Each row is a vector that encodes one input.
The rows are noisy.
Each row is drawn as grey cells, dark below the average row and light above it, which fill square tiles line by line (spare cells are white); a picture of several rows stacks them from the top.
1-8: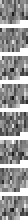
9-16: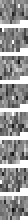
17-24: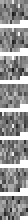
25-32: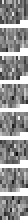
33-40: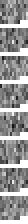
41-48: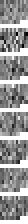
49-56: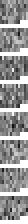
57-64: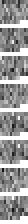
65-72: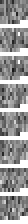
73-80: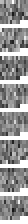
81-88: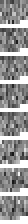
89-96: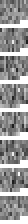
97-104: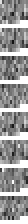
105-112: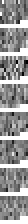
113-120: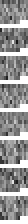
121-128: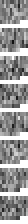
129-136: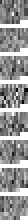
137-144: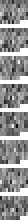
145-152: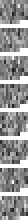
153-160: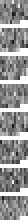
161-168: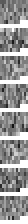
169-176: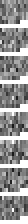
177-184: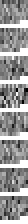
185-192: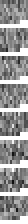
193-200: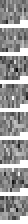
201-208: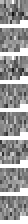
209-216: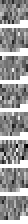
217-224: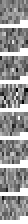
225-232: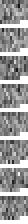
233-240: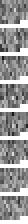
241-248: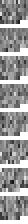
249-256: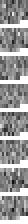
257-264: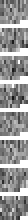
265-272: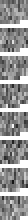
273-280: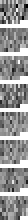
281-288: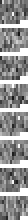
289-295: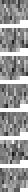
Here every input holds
a list of up to three points on an 11-point line.
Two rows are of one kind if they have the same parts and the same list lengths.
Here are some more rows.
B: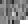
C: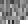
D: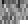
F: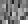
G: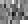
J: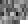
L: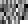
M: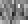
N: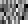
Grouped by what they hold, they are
B, C, F, J
D
G, M
L, N

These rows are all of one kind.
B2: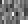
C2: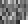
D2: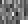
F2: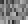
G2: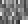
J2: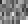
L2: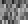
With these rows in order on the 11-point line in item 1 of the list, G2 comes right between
C2 and D2.
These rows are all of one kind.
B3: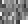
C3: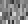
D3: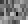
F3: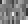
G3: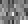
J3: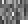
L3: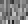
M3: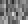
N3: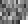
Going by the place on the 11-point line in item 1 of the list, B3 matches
J3 and N3.
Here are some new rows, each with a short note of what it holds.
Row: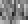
a list of one item
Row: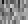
a list of two items
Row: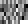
the empty list
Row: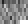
a list of two items
